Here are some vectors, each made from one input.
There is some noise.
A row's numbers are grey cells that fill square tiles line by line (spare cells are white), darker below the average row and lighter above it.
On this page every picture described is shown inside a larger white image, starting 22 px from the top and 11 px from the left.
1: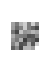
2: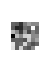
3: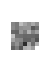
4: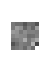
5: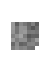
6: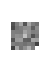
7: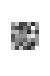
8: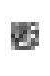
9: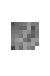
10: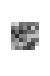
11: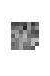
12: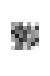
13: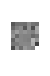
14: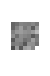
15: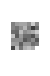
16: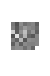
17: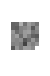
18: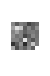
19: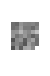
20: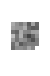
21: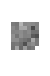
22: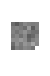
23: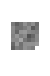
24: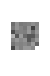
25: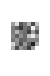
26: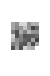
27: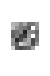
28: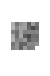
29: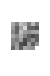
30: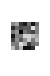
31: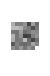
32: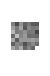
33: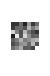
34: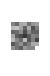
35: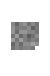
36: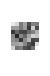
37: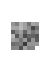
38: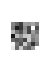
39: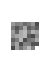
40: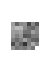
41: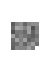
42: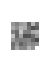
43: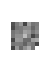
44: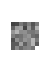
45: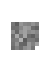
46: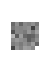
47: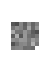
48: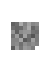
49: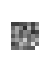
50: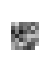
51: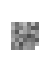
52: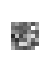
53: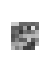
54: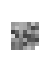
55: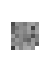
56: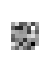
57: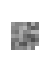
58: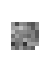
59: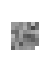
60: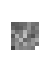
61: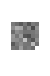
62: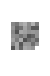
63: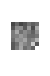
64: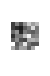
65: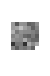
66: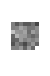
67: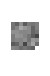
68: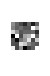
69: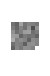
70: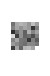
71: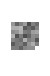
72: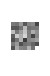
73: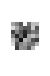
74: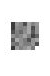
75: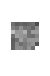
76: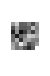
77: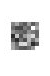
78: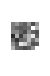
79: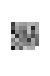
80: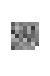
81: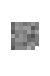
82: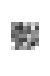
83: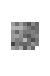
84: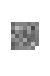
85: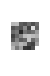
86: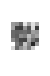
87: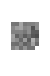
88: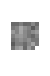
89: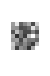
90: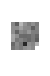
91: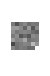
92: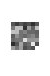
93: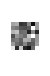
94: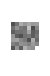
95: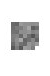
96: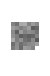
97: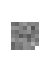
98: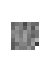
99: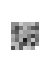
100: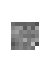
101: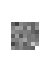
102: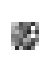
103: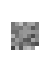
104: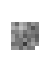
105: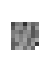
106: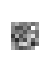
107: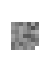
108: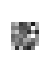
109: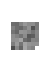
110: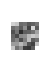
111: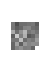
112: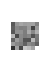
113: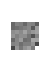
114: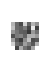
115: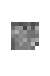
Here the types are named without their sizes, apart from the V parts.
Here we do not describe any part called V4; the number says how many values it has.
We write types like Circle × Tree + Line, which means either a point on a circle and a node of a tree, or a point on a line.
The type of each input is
(Bool × Line + Label) × Line + V4.
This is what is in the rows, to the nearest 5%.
About 75% of them hold a point on a line, together with either a label, or a point on a line and a true/false value. The rest hold a value of V4.
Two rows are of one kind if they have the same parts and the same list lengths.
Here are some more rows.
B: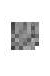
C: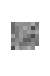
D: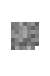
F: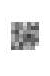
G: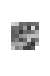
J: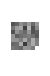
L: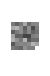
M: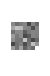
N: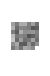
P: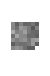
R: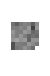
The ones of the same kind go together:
B, C, D, M
F, J, L, N, P, R
G

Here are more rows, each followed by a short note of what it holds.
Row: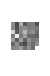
a label and a point on a line
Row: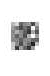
a value of V4
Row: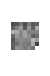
a point on each of two lines and a true/false value
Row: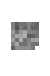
a label and a point on a line
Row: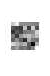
a value of V4
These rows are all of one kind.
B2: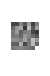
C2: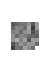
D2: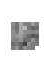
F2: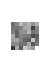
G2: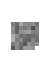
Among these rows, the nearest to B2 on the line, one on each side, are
D2 and F2.
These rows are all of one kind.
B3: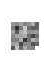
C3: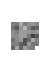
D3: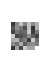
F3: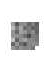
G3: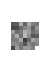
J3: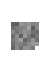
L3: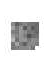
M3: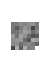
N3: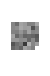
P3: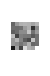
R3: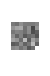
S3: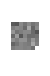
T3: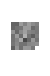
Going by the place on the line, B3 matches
F3, P3 and R3.
